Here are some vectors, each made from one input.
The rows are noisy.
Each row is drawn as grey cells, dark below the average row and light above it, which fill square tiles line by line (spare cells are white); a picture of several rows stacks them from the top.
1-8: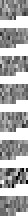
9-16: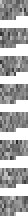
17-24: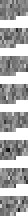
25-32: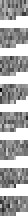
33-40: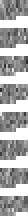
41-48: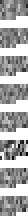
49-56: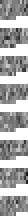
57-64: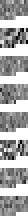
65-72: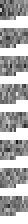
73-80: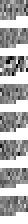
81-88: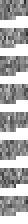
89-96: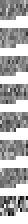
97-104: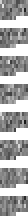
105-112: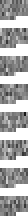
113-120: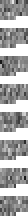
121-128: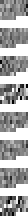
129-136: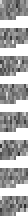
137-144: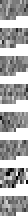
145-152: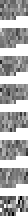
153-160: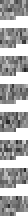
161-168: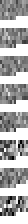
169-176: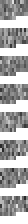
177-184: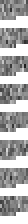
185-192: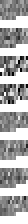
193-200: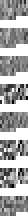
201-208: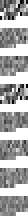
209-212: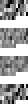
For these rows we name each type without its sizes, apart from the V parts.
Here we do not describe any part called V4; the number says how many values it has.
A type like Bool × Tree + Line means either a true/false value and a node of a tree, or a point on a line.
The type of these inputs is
(Bool × Bool × Bool × Bool + List(V4)) × Tree + Circle.
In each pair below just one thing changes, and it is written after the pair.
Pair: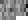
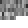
the node of the tree
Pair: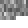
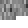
the node of the tree
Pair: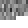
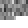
the node of the tree
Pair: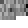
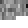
the node of the tree
